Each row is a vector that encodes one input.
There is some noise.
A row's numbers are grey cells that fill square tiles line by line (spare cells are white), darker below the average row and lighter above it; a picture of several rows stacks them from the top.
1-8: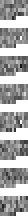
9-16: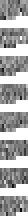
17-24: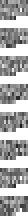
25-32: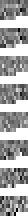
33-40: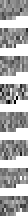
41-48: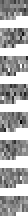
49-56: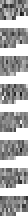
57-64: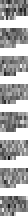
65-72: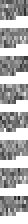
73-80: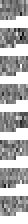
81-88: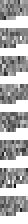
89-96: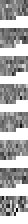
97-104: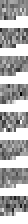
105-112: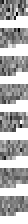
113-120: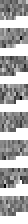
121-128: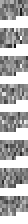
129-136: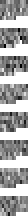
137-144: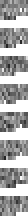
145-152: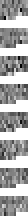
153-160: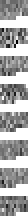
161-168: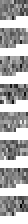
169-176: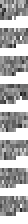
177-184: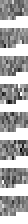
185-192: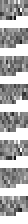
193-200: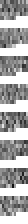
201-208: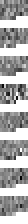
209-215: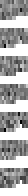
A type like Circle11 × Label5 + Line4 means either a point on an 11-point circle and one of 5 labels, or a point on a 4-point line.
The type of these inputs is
List2(Circle9 + Line9).
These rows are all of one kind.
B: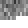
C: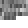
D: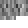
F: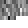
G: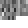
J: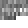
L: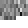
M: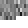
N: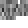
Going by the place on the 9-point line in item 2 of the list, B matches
C, F and G.
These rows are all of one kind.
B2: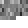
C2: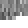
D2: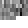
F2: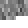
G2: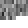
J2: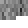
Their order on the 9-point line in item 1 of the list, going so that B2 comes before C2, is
B2, D2, J2, F2, G2, C2.
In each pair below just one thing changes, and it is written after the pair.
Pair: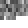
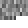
the place on the 9-point circle in item 1 of the list
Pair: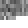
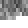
the place on the 9-point circle in item 1 of the list
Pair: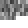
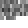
the place on the 9-point circle in item 2 of the list
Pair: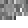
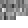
the place on the 9-point circle in item 2 of the list
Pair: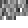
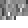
the place on the 9-point circle in item 2 of the list
